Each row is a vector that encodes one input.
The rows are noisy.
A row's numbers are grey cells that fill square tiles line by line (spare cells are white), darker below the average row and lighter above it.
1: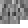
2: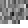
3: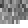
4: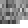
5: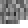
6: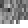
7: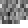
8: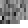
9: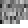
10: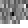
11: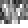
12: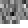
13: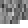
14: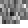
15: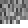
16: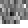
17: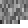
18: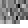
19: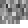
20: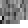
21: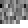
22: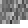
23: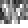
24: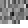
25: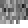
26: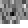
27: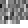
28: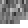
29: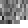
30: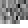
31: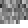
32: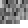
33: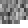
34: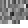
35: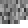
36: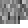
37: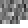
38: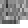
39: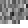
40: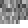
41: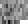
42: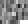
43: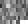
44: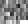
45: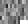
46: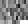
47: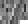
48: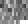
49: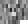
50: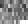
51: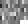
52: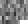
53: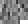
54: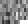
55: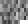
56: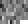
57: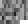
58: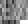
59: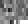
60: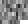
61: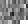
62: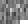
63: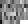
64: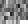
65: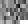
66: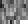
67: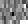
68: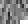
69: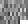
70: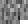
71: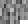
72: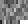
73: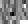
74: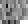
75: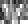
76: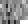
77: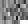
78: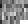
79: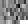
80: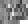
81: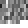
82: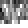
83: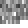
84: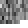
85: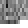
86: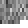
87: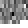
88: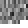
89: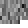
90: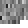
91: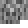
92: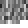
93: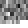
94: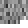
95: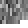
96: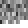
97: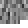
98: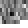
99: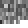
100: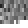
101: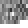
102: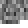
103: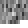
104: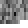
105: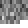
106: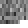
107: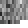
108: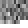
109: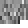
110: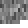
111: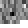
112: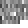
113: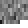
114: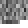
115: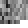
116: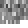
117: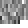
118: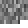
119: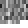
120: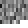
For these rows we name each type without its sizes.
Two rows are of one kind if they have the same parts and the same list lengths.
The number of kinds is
4.
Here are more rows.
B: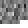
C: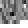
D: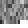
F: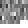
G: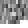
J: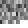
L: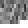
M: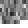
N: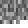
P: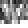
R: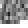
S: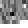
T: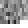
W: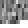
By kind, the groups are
B, L, N, R
C, M, S
D, F, G, J, T, W
P

